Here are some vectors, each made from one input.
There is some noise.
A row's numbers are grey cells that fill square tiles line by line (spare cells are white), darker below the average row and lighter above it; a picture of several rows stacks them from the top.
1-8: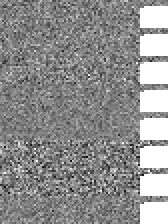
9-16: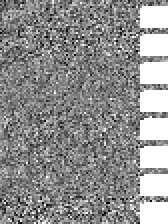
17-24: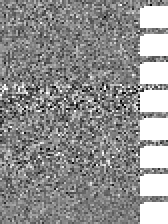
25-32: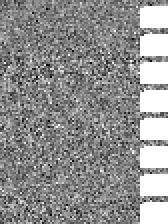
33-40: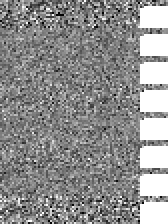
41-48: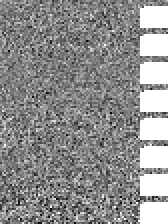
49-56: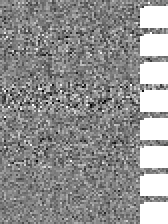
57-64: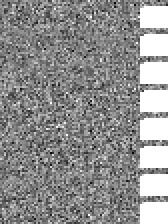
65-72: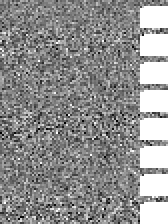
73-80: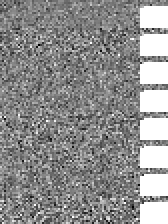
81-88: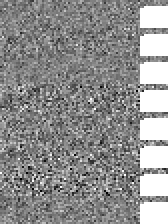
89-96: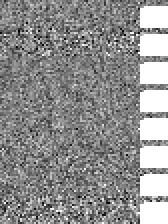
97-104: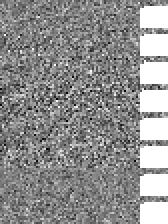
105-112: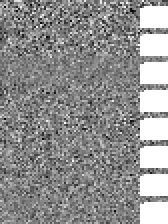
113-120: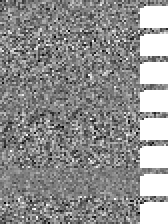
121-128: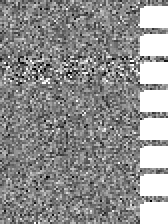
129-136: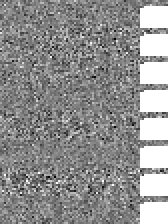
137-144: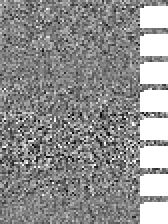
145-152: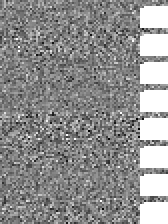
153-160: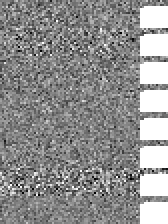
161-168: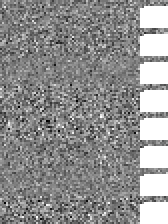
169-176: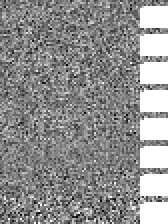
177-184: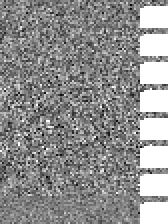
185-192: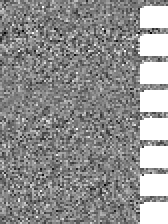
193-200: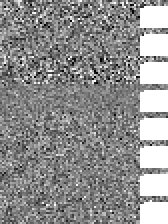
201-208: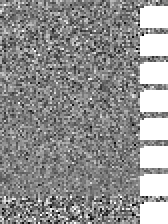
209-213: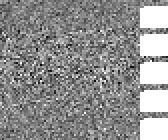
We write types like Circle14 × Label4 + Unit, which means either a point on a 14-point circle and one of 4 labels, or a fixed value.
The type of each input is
((Bool × Bool × Bool + Unit) × Tree11 + Circle10) × Circle8.
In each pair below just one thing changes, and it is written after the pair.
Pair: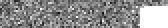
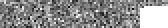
the node of the tree
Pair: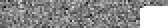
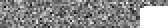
one of the three true/false values
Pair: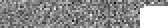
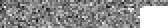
one of the three true/false values
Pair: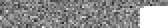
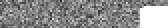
one of the three true/false values
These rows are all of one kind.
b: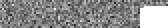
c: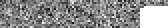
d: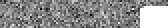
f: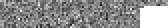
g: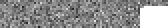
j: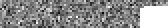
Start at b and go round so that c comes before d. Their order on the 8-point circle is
b, f, g, c, d, j.
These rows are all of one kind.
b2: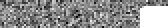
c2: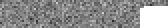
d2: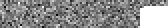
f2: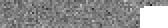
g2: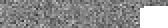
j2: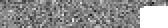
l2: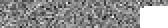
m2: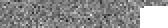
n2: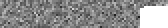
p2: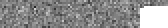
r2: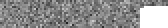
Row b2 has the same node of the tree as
c2, p2 and r2.
